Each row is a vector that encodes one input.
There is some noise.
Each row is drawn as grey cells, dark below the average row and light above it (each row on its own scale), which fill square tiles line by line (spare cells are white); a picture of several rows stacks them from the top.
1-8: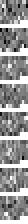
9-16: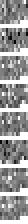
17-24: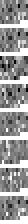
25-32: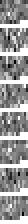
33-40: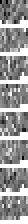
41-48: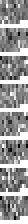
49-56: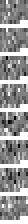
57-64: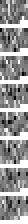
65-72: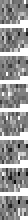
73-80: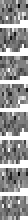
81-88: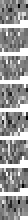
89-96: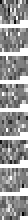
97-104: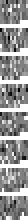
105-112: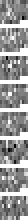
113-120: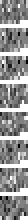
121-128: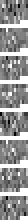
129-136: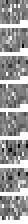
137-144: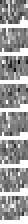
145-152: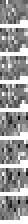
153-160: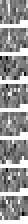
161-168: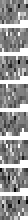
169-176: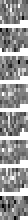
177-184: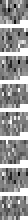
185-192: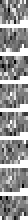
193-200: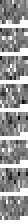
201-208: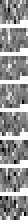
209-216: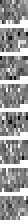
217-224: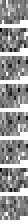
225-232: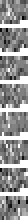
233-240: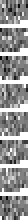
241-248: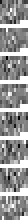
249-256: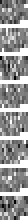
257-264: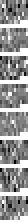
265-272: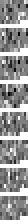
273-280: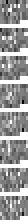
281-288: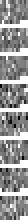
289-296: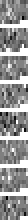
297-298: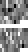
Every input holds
either a point on a 16-point circle, or four true/false values.
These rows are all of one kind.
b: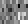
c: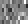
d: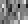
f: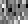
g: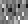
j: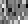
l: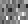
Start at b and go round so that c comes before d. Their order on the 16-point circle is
b, l, c, g, j, f, d.
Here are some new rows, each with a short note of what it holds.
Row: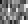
four true/false values
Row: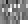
four true/false values
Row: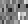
a point on a 16-point circle
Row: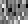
a point on a 16-point circle
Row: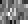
four true/false values
